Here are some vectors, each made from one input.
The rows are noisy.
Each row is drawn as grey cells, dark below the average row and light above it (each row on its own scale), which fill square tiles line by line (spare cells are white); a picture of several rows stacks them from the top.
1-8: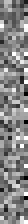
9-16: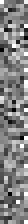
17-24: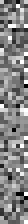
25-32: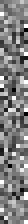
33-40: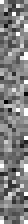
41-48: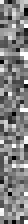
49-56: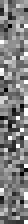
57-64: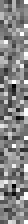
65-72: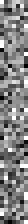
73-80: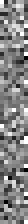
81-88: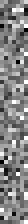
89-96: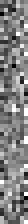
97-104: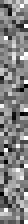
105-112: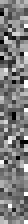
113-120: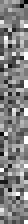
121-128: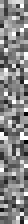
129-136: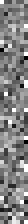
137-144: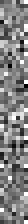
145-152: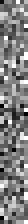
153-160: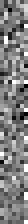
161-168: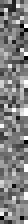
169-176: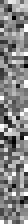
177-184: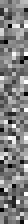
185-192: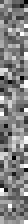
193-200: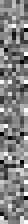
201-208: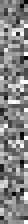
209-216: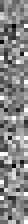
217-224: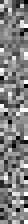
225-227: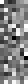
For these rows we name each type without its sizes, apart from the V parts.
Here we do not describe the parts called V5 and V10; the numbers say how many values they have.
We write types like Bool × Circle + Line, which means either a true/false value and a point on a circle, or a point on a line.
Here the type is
Label × (Line + V5) + V10.
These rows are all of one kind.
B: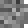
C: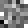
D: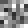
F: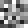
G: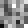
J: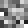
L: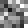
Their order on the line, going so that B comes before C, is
G, L, D, J, B, F, C.
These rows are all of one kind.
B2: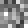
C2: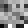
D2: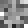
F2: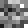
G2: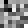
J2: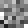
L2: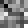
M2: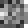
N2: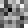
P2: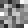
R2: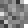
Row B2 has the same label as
M2 and P2.
